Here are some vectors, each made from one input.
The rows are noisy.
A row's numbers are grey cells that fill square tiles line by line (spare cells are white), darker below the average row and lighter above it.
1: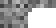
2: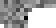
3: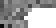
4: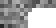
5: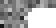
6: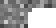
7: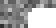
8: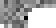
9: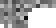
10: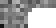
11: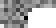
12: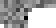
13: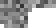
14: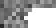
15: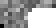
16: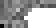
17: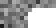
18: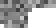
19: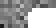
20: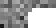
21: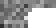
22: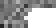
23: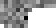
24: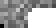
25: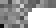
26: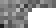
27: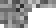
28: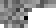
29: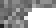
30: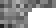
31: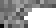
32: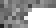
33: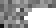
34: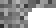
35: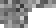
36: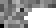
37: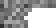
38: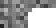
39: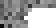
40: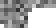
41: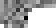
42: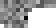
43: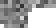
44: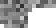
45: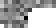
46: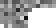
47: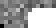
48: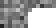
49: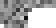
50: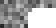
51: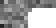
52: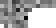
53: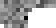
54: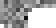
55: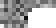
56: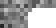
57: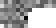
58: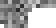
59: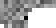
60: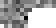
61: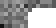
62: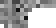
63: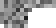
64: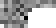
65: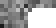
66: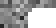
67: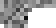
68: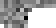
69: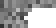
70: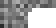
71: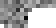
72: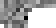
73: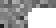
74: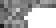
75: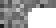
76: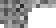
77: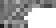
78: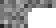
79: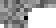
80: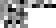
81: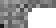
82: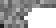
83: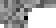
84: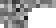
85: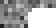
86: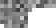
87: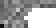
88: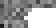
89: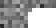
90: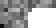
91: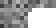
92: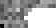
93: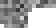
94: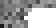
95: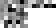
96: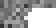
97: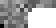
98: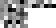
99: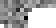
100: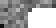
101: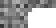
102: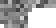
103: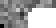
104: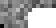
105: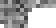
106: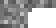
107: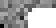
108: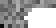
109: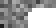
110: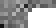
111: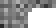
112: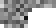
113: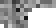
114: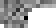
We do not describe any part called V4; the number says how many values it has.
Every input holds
a list of up to two items, each one of 6 labels and a value of V4.
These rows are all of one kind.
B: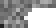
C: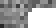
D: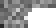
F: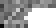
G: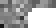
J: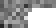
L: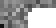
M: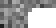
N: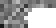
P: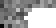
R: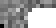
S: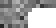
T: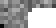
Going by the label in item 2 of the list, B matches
M and N.
